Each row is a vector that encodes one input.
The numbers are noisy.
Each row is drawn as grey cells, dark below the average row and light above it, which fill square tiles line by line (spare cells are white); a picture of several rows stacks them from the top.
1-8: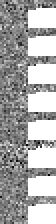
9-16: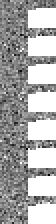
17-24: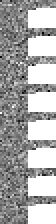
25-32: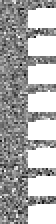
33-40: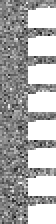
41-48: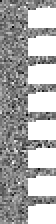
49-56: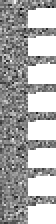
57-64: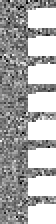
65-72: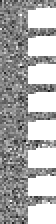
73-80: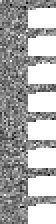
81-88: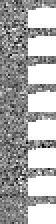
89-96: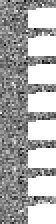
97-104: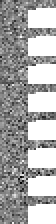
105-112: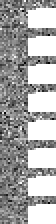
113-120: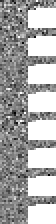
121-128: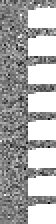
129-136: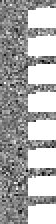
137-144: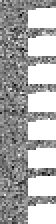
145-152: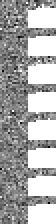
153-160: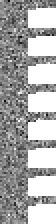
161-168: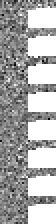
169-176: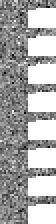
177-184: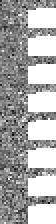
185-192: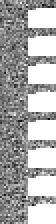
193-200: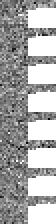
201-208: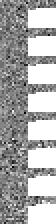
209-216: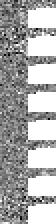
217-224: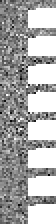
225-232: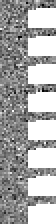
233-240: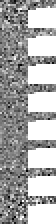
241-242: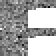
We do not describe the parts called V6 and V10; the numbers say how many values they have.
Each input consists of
a value of V10, together with either a node of each of two 8-node trees, or a true/false value and a value of V6.
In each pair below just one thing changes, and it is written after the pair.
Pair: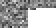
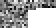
the true/false value
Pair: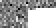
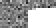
the value of V10
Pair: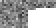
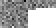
the true/false value
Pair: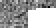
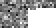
the true/false value
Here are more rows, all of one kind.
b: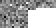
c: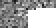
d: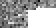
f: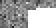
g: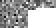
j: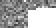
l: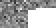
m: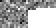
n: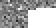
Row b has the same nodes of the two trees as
g and l.
